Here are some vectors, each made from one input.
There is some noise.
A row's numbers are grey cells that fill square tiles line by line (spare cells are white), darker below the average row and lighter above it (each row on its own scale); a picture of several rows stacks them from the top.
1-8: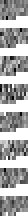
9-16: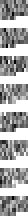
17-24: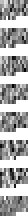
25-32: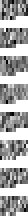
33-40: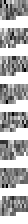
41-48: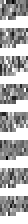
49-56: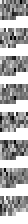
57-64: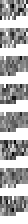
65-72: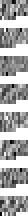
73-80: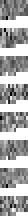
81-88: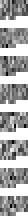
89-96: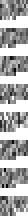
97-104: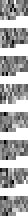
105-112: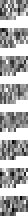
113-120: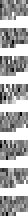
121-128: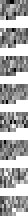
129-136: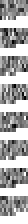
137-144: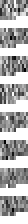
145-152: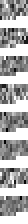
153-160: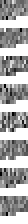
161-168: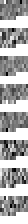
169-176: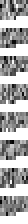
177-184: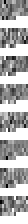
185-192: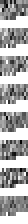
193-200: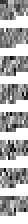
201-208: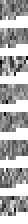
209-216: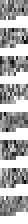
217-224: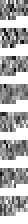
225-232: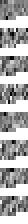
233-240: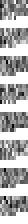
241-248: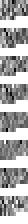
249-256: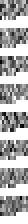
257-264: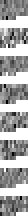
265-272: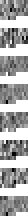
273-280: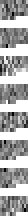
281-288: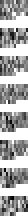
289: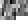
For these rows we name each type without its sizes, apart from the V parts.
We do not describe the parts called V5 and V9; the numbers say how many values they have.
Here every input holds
a value of V5, together with either a point on a line, or a true/false value and a value of V9.
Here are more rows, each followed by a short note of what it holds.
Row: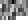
a true/false value, a value of V5 and a value of V9
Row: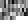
a true/false value, a value of V5 and a value of V9
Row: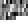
a true/false value, a value of V5 and a value of V9
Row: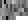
a point on a line and a value of V5
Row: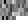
a point on a line and a value of V5
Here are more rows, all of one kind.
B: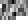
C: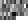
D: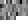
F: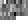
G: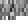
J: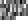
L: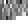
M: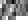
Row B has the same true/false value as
G and M.
